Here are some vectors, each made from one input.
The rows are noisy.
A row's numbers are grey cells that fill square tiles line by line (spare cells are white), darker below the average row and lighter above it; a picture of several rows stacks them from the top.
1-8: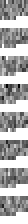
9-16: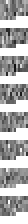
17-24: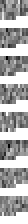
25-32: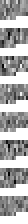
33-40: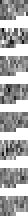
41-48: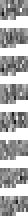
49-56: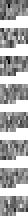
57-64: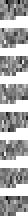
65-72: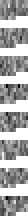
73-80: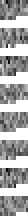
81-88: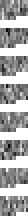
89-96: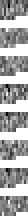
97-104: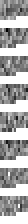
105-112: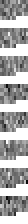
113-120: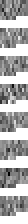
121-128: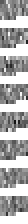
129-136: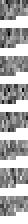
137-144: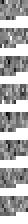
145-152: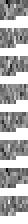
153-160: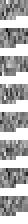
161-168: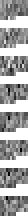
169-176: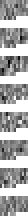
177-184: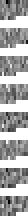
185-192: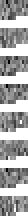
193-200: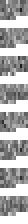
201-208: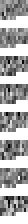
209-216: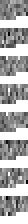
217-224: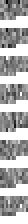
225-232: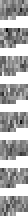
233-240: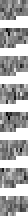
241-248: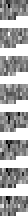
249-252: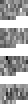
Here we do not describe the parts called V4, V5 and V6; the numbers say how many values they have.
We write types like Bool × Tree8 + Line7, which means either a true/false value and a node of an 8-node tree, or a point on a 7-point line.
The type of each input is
(Bool × V5 + Unit) × (Line8 + Tree9 × V4 × V6).
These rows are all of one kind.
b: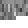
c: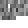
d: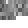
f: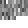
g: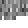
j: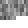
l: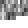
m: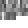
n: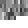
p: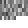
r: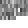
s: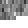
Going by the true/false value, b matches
c, d, j and s.
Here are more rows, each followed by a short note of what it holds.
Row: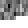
a point on an 8-point line
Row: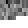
a point on an 8-point line, a true/false value and a value of V5
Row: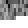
a point on an 8-point line
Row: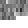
a node of a 9-node tree, a true/false value, a value of V4, a value of V5 and a value of V6
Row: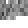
a node of a 9-node tree, a value of V4 and a value of V6
